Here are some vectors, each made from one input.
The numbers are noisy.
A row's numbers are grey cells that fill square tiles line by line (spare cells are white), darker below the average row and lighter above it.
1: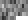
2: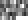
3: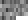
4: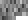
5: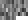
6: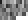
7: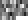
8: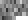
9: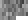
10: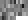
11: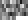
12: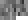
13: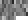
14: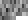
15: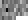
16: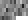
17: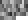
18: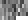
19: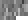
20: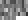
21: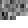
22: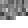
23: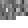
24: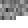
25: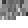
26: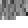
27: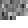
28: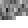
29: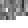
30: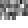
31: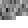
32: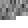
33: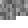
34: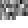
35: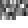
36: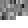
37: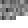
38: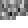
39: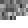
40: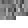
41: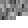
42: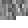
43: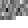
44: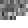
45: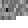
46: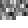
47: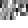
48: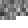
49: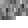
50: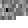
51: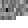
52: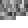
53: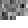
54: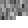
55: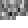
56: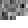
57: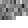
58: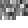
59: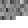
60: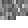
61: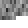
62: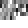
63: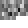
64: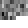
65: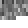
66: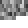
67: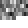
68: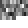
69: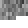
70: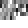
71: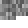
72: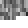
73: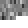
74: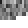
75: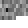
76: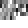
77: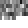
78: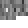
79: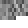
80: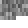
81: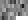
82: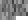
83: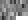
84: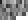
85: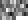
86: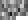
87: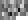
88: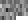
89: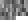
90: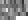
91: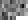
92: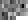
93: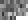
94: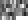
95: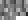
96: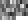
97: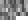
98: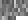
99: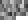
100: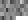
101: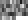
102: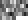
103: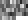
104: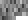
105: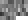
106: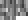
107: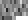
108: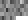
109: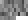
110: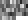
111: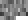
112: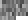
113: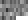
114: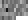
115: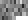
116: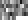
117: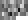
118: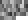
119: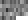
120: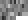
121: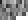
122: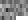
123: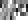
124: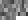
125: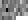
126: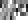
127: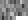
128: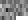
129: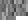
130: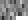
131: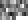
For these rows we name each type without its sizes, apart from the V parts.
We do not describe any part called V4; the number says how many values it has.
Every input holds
a list of items, each either a label and a value of V4, or a point on a line.
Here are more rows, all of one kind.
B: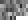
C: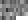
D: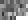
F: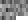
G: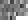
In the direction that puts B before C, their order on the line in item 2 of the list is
B, F, D, C, G.
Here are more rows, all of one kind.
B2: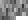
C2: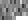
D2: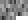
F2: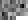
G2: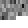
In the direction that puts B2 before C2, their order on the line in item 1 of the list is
F2, G2, D2, B2, C2.
